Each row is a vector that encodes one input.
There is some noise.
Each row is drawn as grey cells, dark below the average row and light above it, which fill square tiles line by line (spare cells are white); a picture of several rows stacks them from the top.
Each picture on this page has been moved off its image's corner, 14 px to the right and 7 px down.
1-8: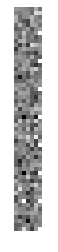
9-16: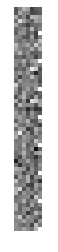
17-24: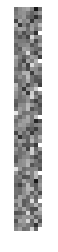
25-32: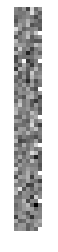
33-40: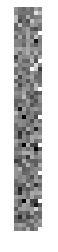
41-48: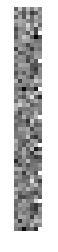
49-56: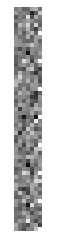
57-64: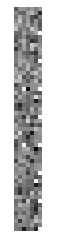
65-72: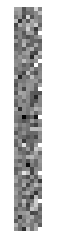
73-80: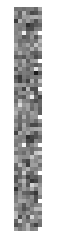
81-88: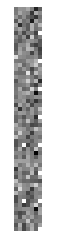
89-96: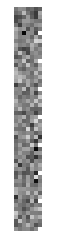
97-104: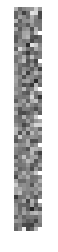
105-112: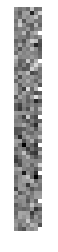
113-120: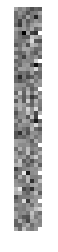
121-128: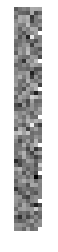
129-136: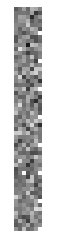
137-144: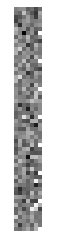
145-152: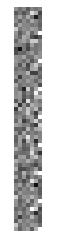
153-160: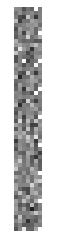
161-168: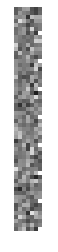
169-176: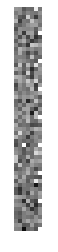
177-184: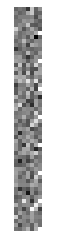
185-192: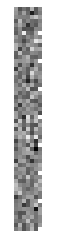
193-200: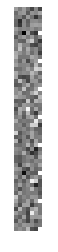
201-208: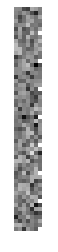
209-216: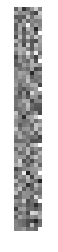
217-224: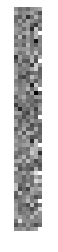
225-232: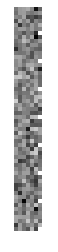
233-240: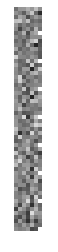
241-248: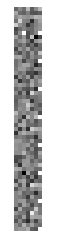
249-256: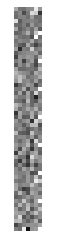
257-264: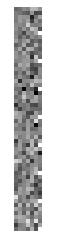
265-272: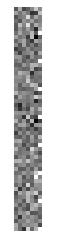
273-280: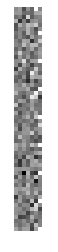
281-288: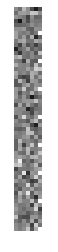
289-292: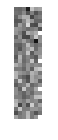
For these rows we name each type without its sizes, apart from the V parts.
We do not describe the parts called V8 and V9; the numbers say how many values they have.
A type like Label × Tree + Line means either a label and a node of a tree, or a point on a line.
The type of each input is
(Bool × (Circle + V8) + V9) × Tree.
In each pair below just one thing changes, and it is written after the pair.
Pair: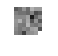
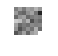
the node of the tree
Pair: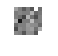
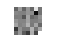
the true/false value
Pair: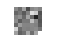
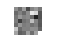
the place on the circle
